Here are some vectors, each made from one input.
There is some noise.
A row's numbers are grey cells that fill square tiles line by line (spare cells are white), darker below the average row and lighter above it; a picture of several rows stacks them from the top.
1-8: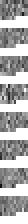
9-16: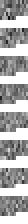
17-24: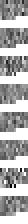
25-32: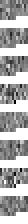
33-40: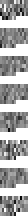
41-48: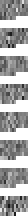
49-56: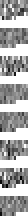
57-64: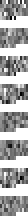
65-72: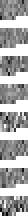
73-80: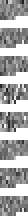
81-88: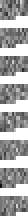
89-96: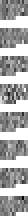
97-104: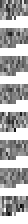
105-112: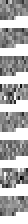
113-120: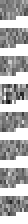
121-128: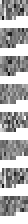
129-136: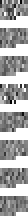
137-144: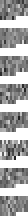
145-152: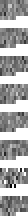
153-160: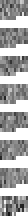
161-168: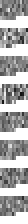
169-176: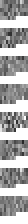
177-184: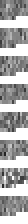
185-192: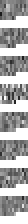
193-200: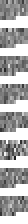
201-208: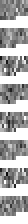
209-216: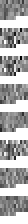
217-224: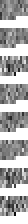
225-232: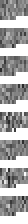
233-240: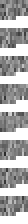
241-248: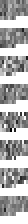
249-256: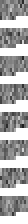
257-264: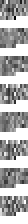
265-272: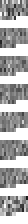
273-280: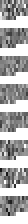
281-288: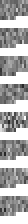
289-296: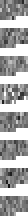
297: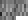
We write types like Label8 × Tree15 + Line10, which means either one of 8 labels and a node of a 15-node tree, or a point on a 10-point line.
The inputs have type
(Bool × Bool × Bool × Bool + Line5) × Circle13 + Label9 + Line6.
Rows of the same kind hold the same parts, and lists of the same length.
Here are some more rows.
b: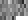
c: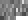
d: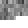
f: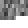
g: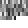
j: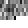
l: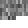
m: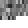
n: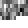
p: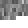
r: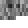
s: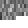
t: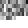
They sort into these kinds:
b, c, d, f, p, s
g, j
l, m, r
n, t

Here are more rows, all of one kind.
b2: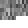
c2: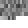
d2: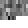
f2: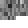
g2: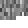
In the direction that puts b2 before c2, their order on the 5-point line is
g2, b2, c2, f2, d2.
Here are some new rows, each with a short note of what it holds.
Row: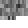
a point on a 13-point circle and a point on a 5-point line
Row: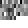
one of 9 labels
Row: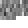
a point on a 13-point circle and a point on a 5-point line
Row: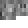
a point on a 13-point circle and four true/false values
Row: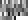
one of 9 labels
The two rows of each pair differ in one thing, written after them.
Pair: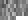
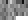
the place on the 13-point circle
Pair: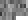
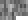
one of the four true/false values
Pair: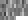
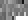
the place on the 13-point circle
